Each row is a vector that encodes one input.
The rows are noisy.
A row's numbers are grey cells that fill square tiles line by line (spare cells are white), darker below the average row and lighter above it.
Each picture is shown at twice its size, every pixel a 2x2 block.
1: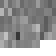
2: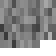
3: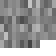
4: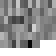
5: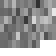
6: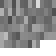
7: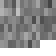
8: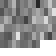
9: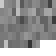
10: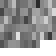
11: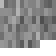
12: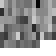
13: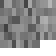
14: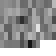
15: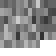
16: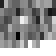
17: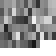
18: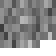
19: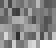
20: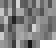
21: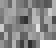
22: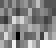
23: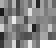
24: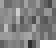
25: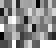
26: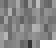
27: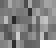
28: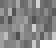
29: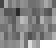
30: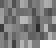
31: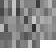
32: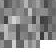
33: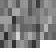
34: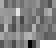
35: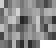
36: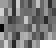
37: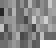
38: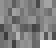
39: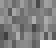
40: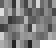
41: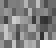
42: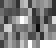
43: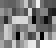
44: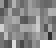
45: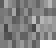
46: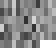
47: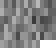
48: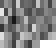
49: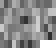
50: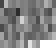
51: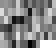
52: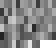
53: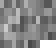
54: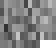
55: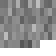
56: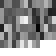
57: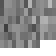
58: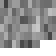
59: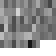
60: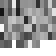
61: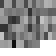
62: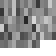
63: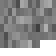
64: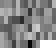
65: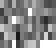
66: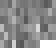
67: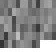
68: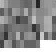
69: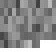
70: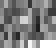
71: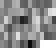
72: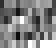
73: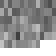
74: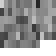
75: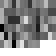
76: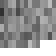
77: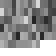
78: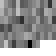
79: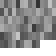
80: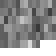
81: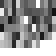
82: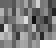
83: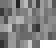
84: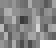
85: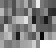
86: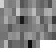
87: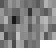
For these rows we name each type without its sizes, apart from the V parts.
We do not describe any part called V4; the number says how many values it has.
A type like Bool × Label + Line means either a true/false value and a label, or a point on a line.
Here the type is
Bool × (Circle + V4).
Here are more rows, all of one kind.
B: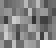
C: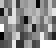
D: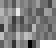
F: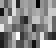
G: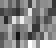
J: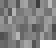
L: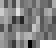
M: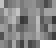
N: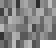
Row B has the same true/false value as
D, L and M.
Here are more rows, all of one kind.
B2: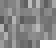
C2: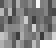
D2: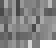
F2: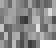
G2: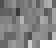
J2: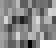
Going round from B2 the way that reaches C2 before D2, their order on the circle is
B2, C2, G2, J2, F2, D2.
